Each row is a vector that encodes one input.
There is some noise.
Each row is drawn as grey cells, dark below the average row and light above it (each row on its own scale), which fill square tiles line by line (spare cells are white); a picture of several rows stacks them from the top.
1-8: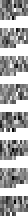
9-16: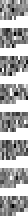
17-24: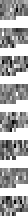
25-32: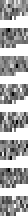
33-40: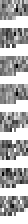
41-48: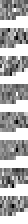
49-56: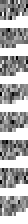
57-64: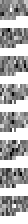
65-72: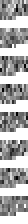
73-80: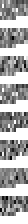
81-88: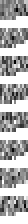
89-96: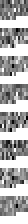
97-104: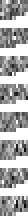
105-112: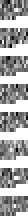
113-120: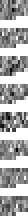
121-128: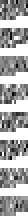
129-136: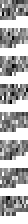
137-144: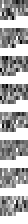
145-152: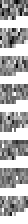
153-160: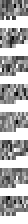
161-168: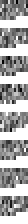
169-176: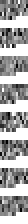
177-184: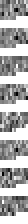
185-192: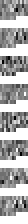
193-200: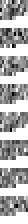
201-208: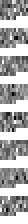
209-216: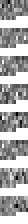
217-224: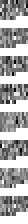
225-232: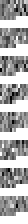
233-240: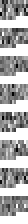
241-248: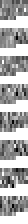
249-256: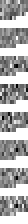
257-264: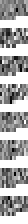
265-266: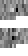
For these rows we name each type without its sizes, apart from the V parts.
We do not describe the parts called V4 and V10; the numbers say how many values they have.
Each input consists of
a value of V4, together with either a point on a circle, a true/false value and a value of V10, or a fixed value.
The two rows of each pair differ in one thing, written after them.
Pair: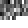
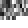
the value of V10
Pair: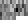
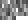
the value of V4
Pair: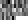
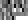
the place on the circle
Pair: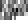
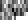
the place on the circle
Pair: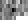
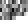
the value of V10
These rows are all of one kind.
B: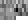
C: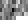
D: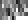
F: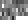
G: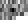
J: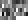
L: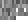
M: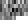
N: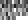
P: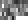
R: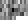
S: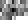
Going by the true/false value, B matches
L and N.
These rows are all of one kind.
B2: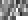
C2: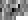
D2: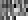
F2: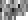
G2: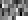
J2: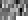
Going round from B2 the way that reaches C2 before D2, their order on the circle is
B2, C2, D2, G2, F2, J2.
